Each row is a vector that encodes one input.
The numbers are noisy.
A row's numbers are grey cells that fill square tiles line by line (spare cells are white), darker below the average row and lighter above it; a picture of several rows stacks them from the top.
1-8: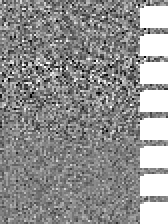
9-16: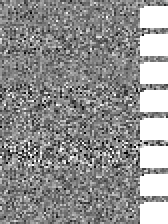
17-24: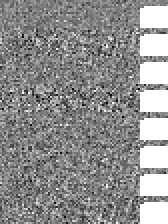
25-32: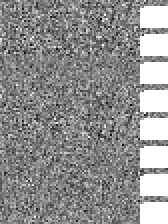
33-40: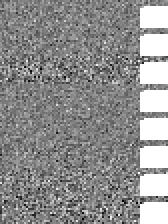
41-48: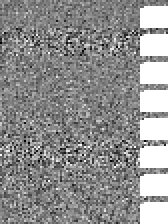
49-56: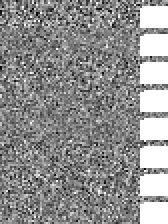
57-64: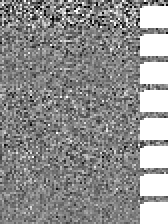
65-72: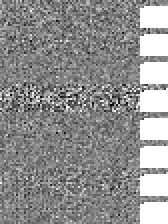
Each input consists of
a true/false value, together with either a fixed value, or a node of a 9-node tree.
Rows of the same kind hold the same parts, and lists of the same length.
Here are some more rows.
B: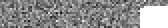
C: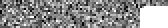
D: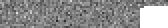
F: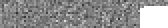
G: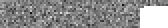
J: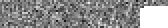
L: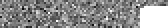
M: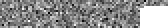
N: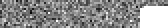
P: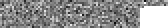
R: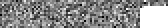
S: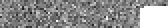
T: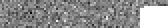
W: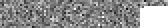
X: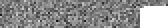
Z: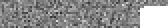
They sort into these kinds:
B, C, D, F, J, M, P, R, W, X, Z
G, L, N, S, T

